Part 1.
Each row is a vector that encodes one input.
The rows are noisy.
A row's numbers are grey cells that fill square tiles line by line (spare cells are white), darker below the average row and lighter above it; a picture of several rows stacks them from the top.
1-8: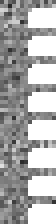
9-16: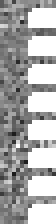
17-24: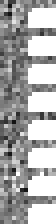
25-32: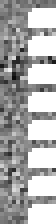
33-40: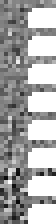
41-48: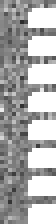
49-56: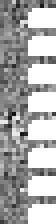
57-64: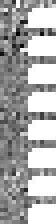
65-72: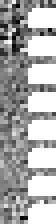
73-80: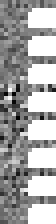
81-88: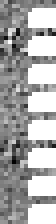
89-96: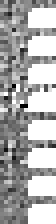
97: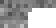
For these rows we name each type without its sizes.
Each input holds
a label, together with either a label, or a point on a line.
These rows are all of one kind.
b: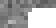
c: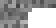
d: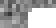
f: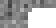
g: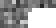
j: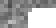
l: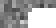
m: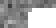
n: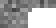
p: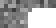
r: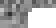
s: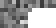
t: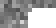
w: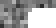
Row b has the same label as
g, j, m and w.
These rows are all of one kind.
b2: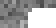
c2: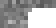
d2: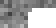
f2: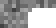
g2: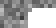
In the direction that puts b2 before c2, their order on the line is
b2, c2, d2, f2, g2.
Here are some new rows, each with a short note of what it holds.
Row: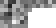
a label and a point on a line
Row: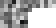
two labels
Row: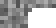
two labels
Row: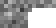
two labels
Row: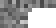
a label and a point on a line
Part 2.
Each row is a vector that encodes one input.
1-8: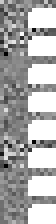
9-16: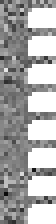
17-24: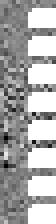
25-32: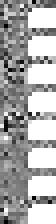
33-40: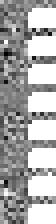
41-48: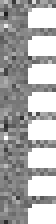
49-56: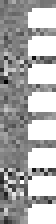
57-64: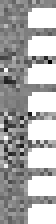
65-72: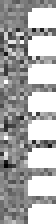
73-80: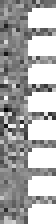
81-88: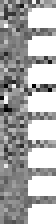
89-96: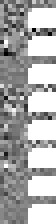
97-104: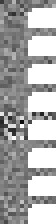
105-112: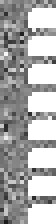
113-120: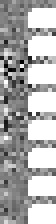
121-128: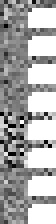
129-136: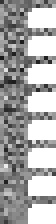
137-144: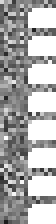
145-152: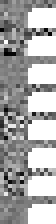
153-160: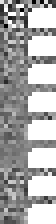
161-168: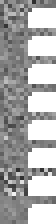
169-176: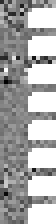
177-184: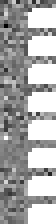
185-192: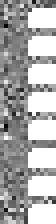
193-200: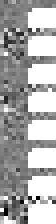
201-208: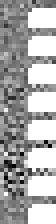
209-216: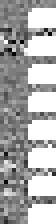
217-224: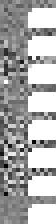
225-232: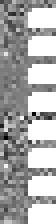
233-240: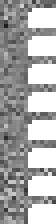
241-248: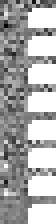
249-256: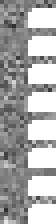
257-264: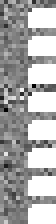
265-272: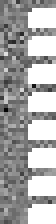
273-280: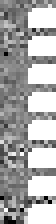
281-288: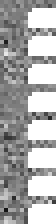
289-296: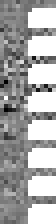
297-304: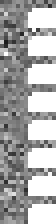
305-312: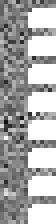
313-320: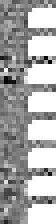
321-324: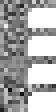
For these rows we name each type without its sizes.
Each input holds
a list of points on a line.
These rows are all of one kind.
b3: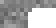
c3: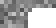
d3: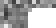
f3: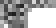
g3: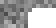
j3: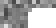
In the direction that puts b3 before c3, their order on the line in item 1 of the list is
f3, g3, b3, c3, j3, d3.
